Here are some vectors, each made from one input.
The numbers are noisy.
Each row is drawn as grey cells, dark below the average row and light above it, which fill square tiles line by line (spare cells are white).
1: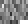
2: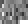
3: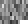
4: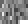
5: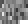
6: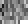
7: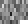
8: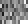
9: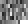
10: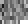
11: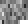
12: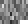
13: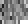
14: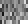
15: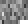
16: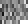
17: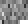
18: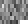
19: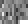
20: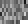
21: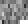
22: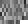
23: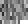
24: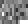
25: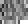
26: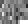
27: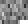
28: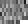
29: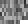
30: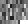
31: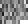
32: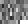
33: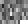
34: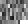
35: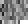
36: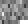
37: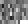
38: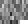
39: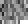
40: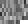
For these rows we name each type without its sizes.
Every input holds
either a label, or a point on a line.
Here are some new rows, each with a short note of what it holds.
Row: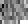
a point on a line
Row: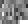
a label
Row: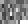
a point on a line
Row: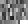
a point on a line
